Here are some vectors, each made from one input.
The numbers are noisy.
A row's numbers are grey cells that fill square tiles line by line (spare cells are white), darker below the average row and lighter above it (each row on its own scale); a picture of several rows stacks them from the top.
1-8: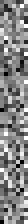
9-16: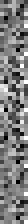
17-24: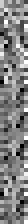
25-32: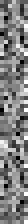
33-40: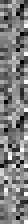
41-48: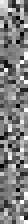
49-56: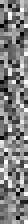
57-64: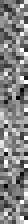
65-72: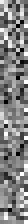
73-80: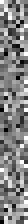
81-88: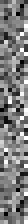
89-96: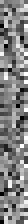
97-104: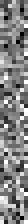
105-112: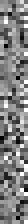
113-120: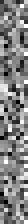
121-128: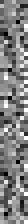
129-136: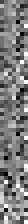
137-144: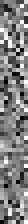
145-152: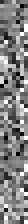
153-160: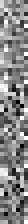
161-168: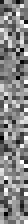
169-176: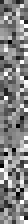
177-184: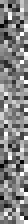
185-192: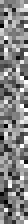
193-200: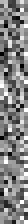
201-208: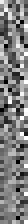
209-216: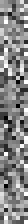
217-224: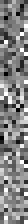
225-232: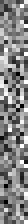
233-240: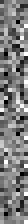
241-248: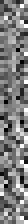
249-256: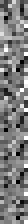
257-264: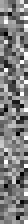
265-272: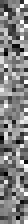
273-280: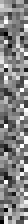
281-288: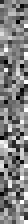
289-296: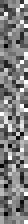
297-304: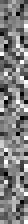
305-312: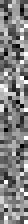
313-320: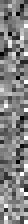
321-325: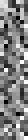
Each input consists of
either a point on a 15-point line, or three true/false values.
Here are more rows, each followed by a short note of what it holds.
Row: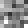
three true/false values
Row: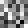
three true/false values
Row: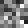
a point on a 15-point line
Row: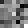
a point on a 15-point line
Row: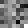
a point on a 15-point line
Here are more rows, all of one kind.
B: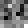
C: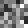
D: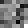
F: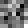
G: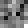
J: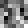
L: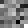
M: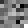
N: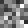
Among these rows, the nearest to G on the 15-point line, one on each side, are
B and F.
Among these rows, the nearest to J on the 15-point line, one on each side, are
B and C.
